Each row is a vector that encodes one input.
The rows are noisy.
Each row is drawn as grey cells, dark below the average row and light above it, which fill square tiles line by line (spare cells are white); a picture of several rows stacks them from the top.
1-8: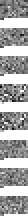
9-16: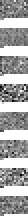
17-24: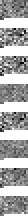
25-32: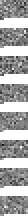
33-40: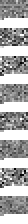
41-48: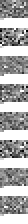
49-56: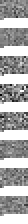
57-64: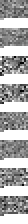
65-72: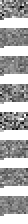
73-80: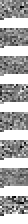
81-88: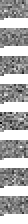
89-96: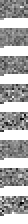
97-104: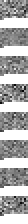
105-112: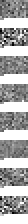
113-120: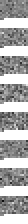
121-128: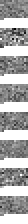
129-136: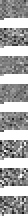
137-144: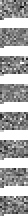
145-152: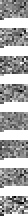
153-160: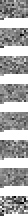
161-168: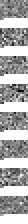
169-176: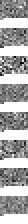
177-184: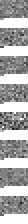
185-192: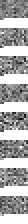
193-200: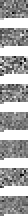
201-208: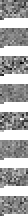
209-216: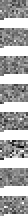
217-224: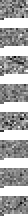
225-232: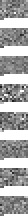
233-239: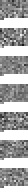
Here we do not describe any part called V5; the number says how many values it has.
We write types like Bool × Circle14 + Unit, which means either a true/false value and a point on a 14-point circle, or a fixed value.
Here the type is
Bool × V5 + Tree10 + Unit.
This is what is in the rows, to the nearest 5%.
A few of them hold a fixed value. About 70% of them hold a node of a 10-node tree. The rest hold a true/false value and a value of V5.
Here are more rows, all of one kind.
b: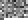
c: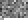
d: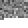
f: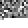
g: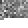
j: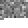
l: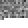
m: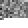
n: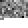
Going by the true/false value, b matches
f, g and l.
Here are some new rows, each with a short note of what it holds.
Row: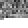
a fixed value
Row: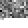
a node of a 10-node tree
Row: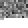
a fixed value
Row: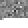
a node of a 10-node tree
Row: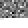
a fixed value
